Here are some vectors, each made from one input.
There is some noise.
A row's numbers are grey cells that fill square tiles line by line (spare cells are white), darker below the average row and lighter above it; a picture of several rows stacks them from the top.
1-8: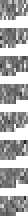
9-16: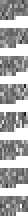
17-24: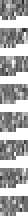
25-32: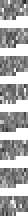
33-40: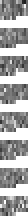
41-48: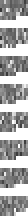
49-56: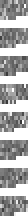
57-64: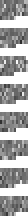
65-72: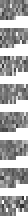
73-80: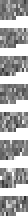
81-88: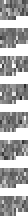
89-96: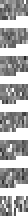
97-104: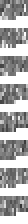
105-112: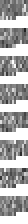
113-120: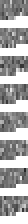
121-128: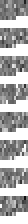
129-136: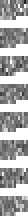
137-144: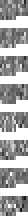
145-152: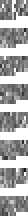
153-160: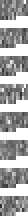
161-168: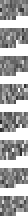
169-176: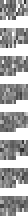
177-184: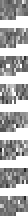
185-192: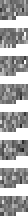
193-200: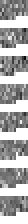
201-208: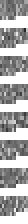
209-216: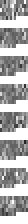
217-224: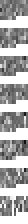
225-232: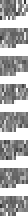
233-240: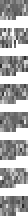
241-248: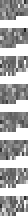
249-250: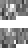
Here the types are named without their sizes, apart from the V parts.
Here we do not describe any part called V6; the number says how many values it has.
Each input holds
four true/false values, together with either a point on a circle, or a value of V6.
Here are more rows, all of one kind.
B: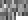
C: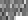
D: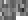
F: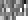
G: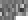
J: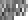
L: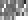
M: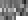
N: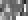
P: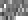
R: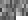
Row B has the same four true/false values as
F, L and P.
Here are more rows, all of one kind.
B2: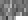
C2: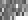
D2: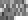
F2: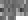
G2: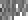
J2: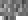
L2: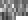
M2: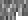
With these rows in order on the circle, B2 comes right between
G2 and M2.
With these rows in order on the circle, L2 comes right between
D2 and J2.
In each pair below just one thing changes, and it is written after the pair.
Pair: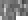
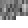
one of the four true/false values
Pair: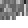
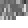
the place on the circle
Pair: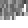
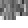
one of the four true/false values
